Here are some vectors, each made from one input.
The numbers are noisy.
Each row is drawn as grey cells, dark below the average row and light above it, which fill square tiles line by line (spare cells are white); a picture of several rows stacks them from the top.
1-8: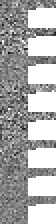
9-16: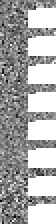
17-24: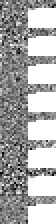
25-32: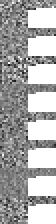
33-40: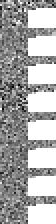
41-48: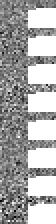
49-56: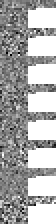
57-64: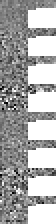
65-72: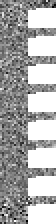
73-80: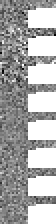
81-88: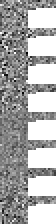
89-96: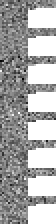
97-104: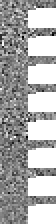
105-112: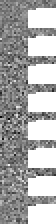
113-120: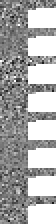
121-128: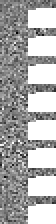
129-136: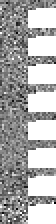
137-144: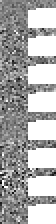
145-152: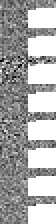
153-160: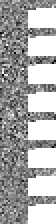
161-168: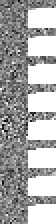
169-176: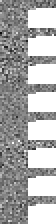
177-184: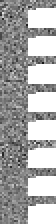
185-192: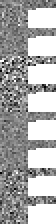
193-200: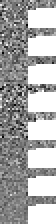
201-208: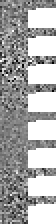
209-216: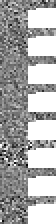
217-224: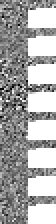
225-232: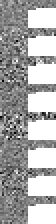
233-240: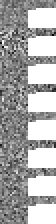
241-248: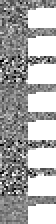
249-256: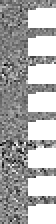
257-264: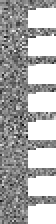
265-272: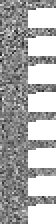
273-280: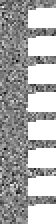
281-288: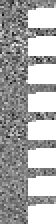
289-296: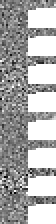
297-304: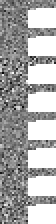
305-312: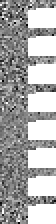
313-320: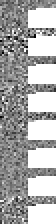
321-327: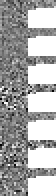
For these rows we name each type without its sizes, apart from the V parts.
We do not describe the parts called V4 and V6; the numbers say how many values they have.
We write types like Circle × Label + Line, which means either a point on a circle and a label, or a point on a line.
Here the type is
(Bool × V4 + List(Line)) × V6.
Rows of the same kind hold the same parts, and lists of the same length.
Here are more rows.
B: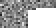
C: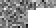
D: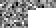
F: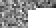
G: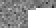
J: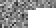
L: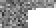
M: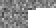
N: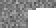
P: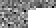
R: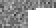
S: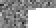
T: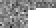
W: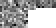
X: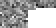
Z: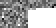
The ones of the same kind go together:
B, D, N, W
C, P, S, X, Z
F, G, L, M
J, R, T

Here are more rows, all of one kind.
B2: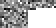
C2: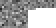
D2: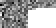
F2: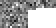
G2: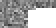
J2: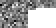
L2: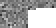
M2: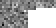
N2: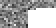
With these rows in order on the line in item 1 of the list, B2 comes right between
F2 and N2.
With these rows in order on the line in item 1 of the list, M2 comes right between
F2 and L2.
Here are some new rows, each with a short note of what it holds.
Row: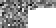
a true/false value, a value of V4 and a value of V6
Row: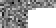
a value of V6, together with a list of two items
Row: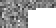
a value of V6, together with the empty list
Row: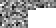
a value of V6, together with a list of one item
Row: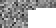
a true/false value, a value of V4 and a value of V6
